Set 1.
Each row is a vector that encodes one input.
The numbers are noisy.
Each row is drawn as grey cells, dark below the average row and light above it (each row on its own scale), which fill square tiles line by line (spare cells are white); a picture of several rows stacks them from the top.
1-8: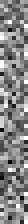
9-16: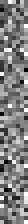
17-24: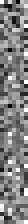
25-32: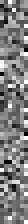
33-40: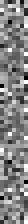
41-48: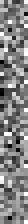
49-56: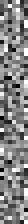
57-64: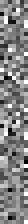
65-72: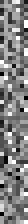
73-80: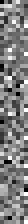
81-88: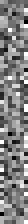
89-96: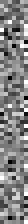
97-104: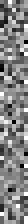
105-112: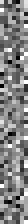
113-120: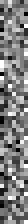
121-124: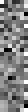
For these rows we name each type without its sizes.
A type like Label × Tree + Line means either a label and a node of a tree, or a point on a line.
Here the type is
Bool × Bool × Bool × Bool + Unit.
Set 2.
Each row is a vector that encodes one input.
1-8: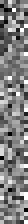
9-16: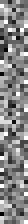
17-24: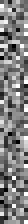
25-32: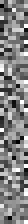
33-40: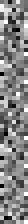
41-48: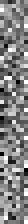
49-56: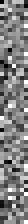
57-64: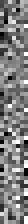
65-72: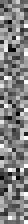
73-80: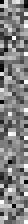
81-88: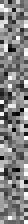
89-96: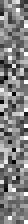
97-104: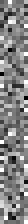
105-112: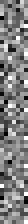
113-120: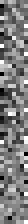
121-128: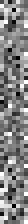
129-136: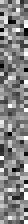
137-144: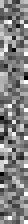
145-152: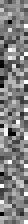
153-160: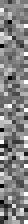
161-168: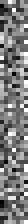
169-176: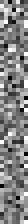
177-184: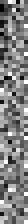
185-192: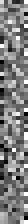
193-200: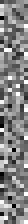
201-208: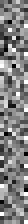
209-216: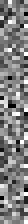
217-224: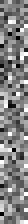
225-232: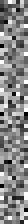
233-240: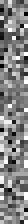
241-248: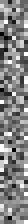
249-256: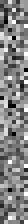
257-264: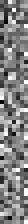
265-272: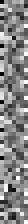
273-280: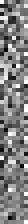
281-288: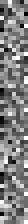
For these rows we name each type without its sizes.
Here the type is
Bool × Bool × Bool × Bool + Unit.
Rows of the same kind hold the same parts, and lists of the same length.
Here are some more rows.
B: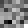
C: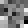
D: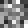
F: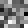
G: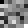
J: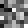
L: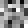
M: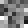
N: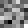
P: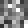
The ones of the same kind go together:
B, D, F, G, J, L, N, P
C, M

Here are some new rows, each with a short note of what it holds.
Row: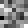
four true/false values
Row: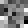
a fixed value
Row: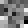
a fixed value
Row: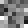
a fixed value
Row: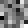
four true/false values
